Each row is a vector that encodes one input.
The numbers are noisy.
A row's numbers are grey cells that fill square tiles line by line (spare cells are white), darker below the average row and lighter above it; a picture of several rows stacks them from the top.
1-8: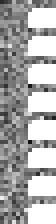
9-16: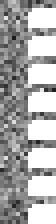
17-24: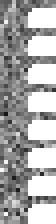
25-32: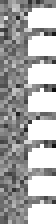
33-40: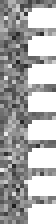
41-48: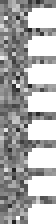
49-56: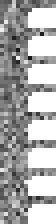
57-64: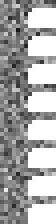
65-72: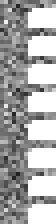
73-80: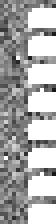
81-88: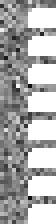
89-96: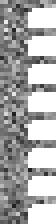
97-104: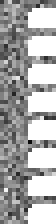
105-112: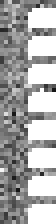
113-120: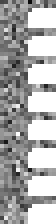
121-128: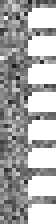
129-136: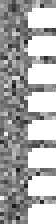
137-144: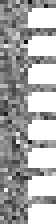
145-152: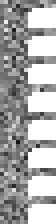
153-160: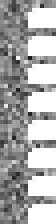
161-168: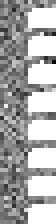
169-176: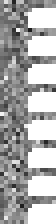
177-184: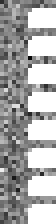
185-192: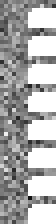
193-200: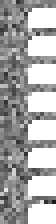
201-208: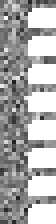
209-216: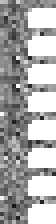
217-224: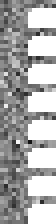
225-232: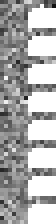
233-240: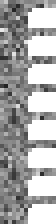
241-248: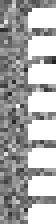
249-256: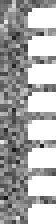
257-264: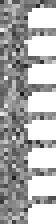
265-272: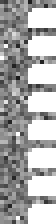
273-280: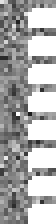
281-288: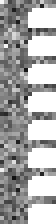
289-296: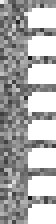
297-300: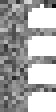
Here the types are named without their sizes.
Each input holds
a label, together with either a point on a circle, or a fixed value.
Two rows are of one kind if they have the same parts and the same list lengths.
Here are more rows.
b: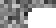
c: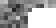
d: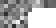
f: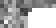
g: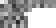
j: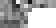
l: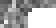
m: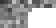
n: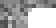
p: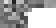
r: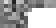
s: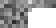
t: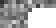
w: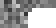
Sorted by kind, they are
b, d, f, l, m, n, t, w
c, g, j, p, r, s

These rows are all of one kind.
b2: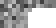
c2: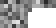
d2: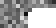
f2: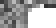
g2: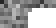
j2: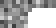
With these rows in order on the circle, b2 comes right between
f2 and j2.
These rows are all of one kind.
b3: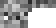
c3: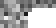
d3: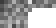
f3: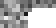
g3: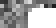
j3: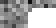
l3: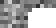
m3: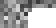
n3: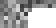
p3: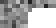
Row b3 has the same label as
c3, f3, m3 and n3.
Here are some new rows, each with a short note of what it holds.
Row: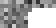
a label
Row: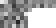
a label
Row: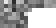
a label
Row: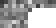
a point on a circle and a label
